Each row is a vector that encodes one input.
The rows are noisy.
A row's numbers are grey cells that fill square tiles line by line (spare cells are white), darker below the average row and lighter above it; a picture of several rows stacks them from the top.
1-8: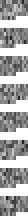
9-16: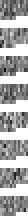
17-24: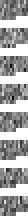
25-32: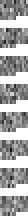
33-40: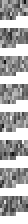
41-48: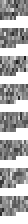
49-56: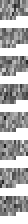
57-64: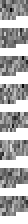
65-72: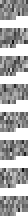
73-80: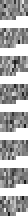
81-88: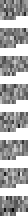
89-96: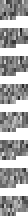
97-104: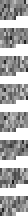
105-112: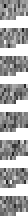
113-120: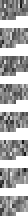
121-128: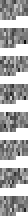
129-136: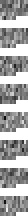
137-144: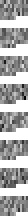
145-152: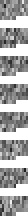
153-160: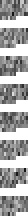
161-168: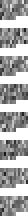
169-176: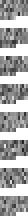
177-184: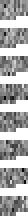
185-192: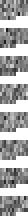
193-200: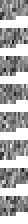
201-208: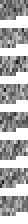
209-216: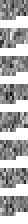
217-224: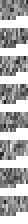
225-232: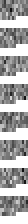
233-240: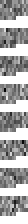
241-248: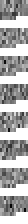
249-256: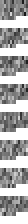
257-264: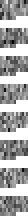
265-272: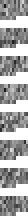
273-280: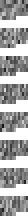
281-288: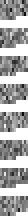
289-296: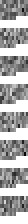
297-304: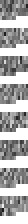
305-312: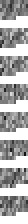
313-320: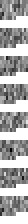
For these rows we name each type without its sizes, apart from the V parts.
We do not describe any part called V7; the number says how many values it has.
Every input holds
a point on a circle, a point on a line and a true/false value, together with a list of values of V7.
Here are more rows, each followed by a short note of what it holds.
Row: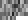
a point on a circle, a point on a line and a true/false value, together with a list of one item
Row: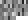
a point on a circle, a point on a line and a true/false value, together with a list of one item
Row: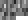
a point on a circle, a point on a line and a true/false value, together with a list of one item
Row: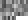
a point on a circle, a point on a line and a true/false value, together with the empty list
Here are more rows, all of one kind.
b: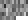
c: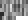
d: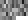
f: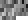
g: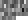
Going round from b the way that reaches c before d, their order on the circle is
b, c, d, g, f.
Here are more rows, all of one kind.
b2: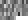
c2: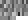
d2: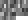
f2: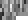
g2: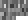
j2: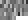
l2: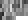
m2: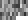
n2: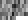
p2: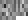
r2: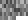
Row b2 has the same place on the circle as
c2, f2, j2 and l2.
